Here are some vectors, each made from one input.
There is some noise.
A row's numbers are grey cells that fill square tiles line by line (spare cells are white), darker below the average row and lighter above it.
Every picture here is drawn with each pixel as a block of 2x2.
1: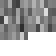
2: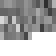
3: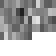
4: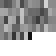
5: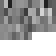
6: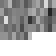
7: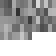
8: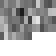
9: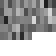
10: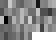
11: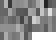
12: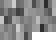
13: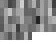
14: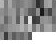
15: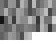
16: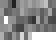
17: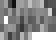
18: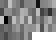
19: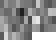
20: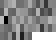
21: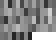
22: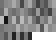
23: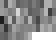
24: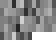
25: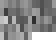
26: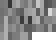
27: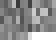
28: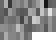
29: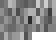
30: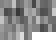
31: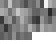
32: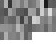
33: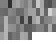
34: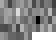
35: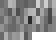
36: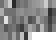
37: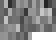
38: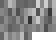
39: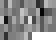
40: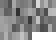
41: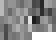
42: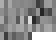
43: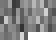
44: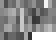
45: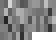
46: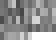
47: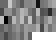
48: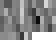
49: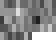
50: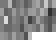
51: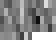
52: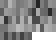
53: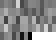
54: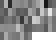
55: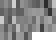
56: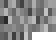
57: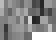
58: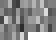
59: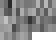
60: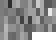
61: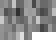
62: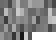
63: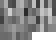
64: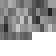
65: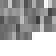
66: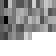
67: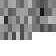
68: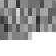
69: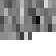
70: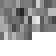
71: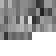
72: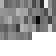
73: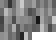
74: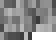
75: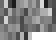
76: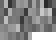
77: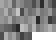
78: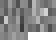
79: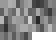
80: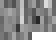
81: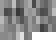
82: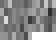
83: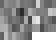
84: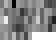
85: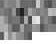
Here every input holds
a node of an 8-node tree, together with either a point on a 4-point line, or a node of an 8-node tree.
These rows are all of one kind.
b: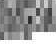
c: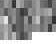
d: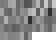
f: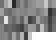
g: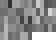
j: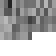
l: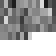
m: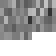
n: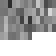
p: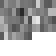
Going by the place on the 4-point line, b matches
g, n and p.
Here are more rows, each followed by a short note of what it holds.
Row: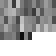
a node of each of two 8-node trees
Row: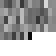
a node of each of two 8-node trees
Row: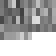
a point on a 4-point line and a node of an 8-node tree
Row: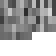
a node of each of two 8-node trees
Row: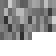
a node of each of two 8-node trees
